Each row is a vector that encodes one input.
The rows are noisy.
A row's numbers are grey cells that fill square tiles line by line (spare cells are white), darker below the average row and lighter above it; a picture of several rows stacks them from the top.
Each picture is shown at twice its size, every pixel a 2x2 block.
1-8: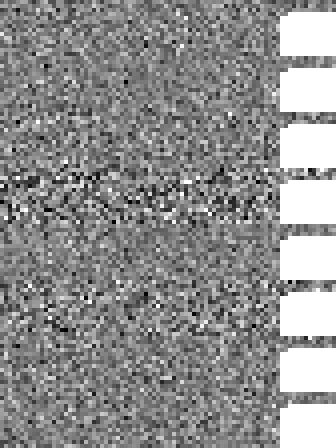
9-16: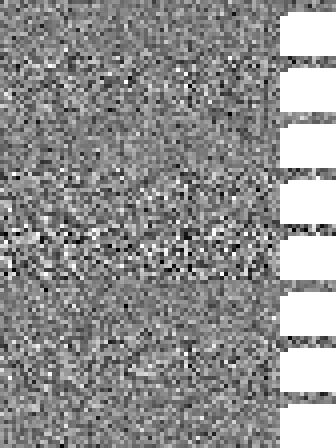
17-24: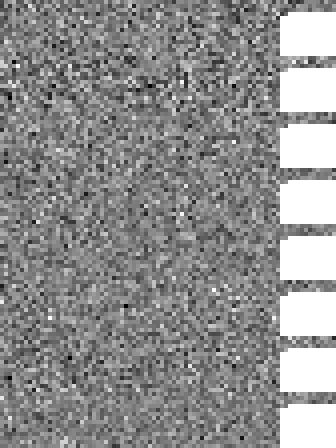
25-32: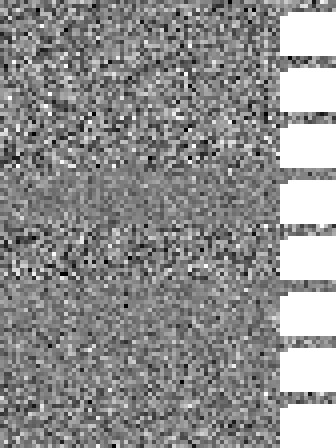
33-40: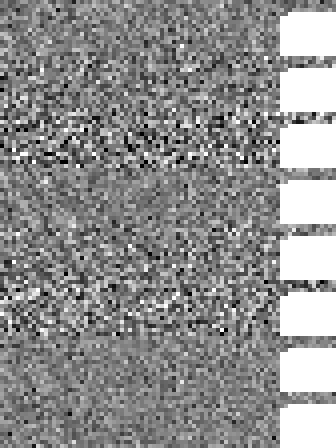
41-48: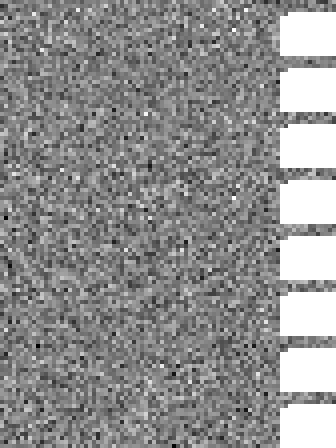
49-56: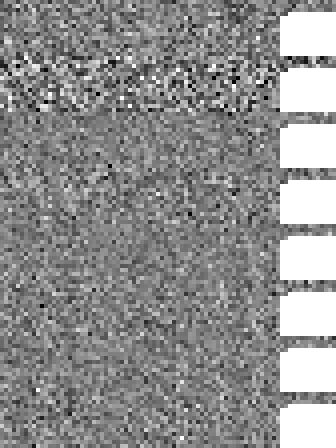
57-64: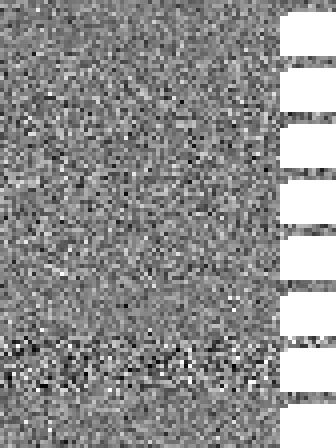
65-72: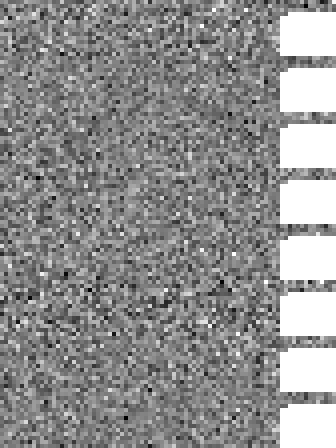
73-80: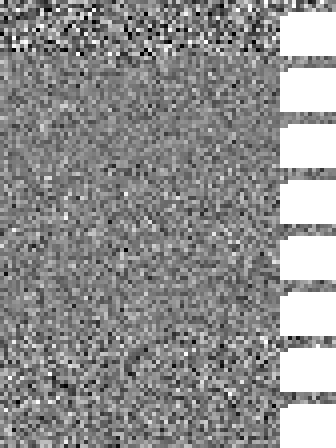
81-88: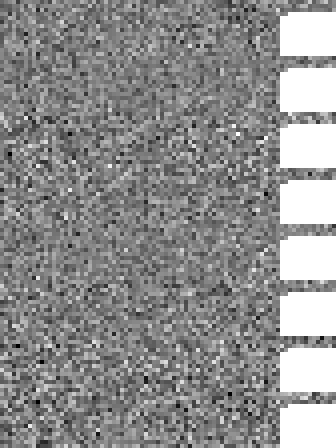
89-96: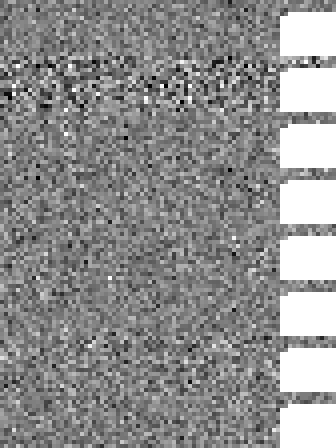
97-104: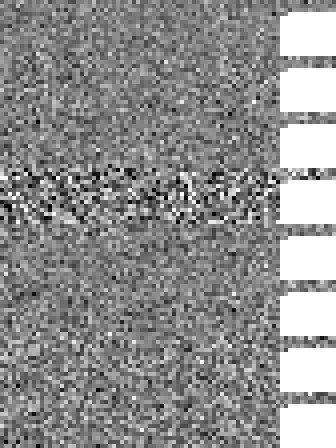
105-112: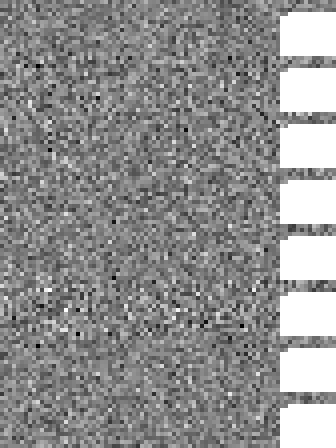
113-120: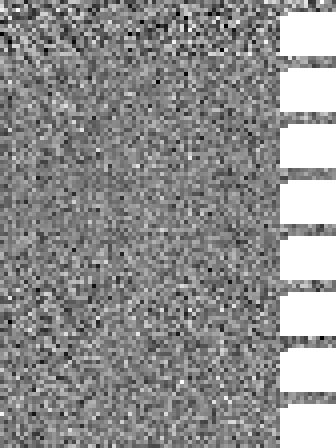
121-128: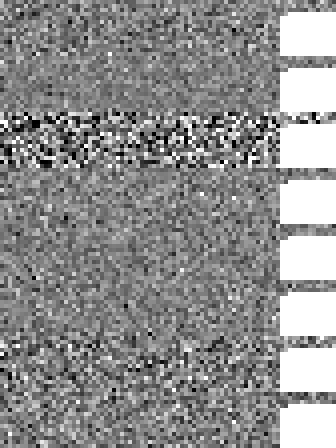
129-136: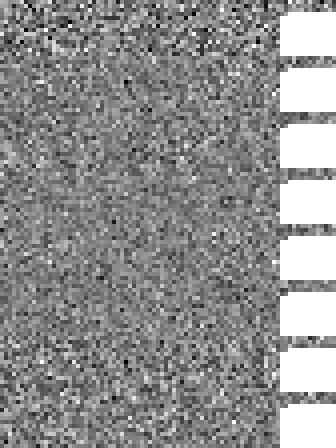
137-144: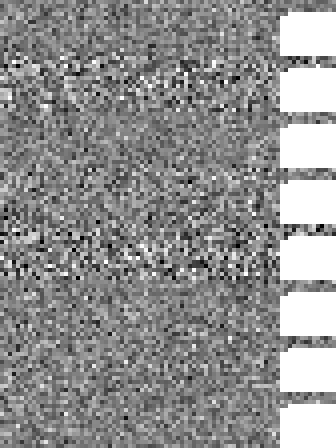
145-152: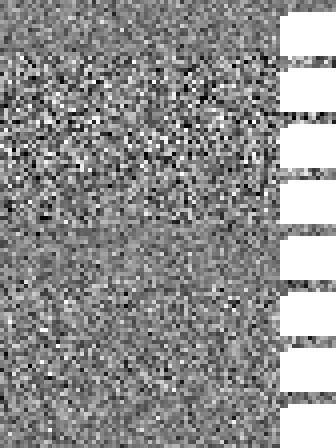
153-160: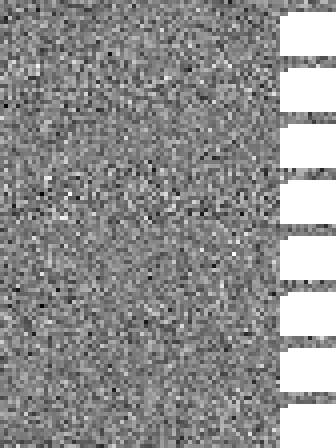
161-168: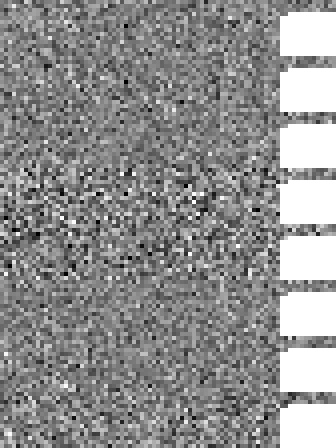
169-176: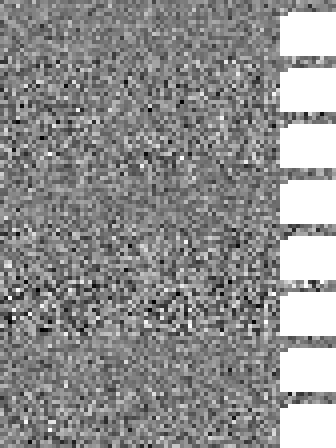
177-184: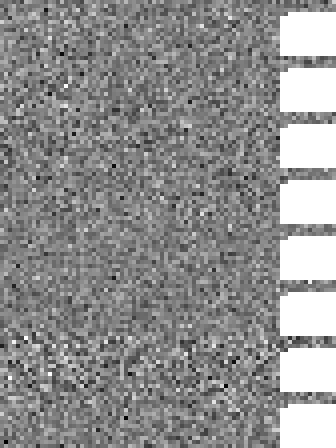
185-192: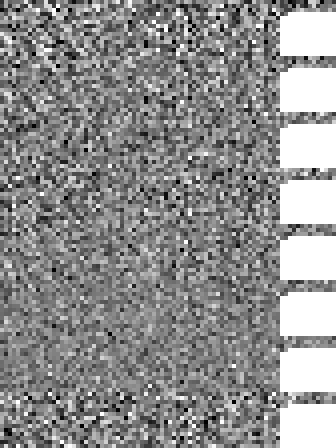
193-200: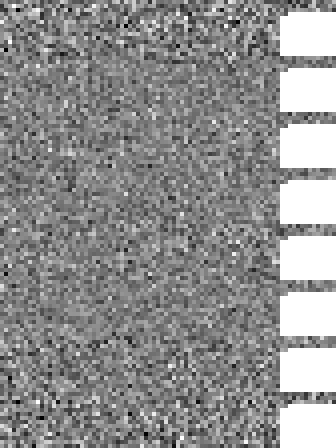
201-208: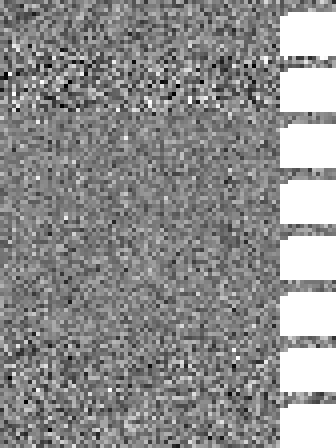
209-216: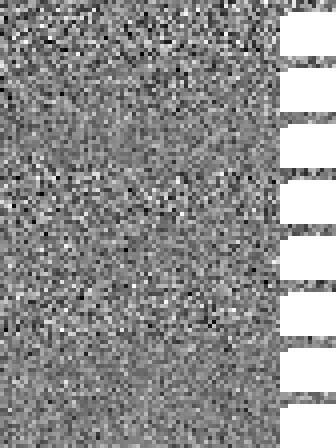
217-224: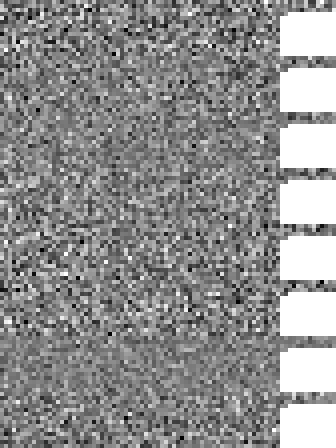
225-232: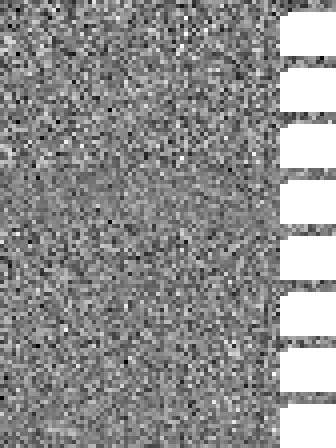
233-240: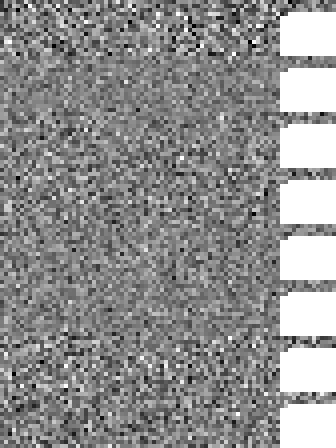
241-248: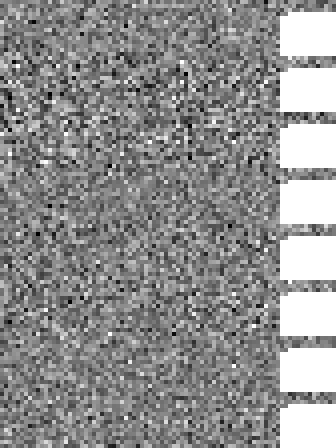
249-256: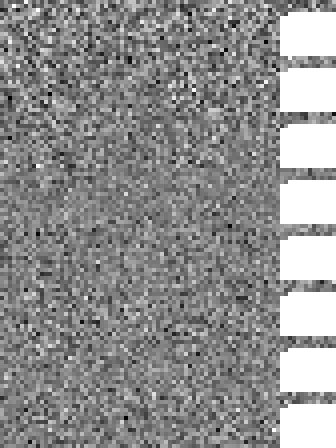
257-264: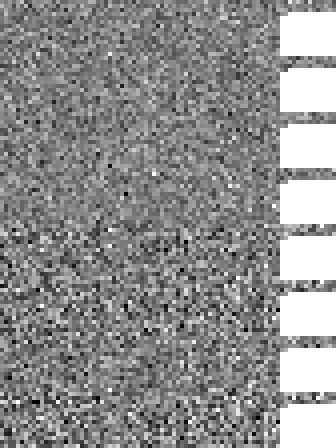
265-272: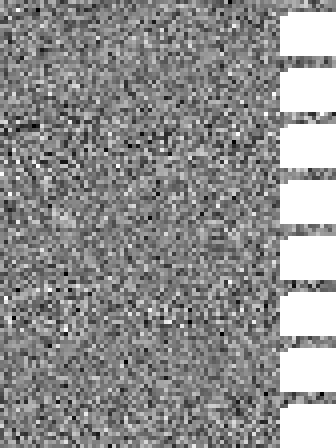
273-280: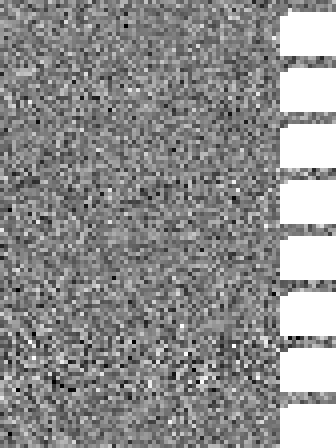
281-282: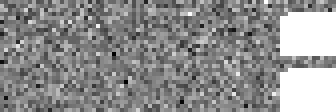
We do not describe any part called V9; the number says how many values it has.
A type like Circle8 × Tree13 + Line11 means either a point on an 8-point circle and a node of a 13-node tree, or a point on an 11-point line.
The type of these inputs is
Circle11 × (Label4 × Line5 + List2(V9)).
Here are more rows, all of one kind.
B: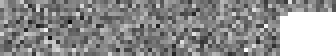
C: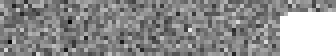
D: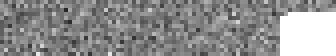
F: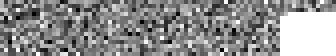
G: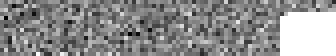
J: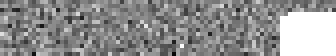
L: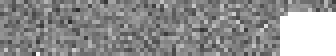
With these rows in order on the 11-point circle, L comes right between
F and G.
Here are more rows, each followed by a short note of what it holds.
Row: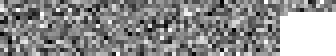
a point on an 11-point circle, together with a list of two items
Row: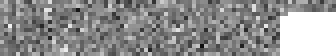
a point on an 11-point circle, together with a list of two items
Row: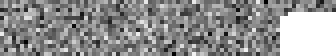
a point on an 11-point circle, together with the empty list
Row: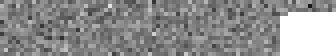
a point on an 11-point circle, together with a list of two items
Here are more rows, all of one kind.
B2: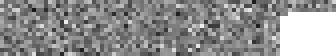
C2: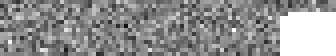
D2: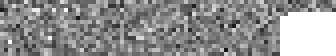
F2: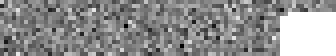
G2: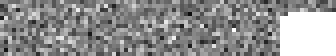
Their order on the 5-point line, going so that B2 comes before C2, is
F2, B2, G2, D2, C2.
